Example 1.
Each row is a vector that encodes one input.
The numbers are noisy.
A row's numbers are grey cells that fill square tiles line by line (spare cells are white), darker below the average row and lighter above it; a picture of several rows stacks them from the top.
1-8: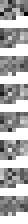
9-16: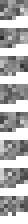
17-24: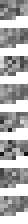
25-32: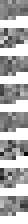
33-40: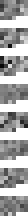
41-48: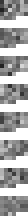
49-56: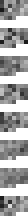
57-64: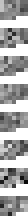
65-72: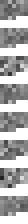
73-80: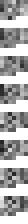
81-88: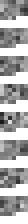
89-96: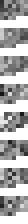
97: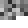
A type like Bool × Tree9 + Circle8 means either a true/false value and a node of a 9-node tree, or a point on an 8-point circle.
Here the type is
Line10.
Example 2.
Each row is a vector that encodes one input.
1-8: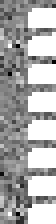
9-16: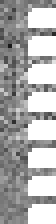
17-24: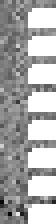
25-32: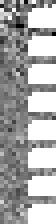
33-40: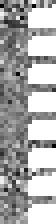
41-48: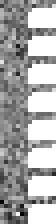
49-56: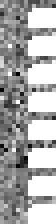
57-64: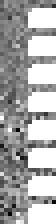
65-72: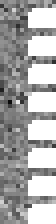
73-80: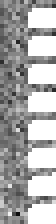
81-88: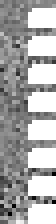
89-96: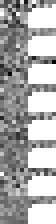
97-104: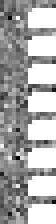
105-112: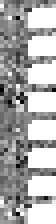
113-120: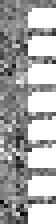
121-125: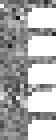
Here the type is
Circle11.
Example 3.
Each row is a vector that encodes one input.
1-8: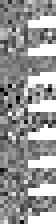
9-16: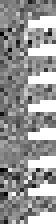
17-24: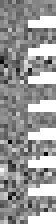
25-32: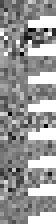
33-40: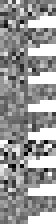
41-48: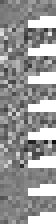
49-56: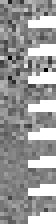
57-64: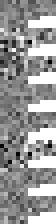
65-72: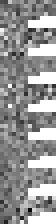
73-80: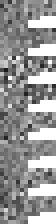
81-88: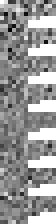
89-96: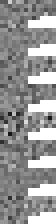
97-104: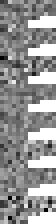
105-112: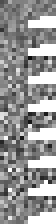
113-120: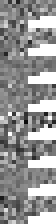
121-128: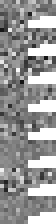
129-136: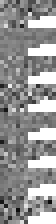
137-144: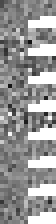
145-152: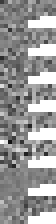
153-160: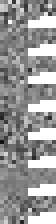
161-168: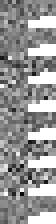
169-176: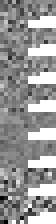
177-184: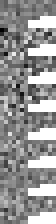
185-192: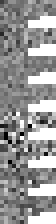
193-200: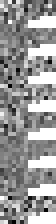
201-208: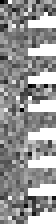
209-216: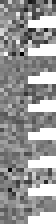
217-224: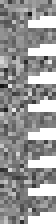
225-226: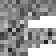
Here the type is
Tree13.
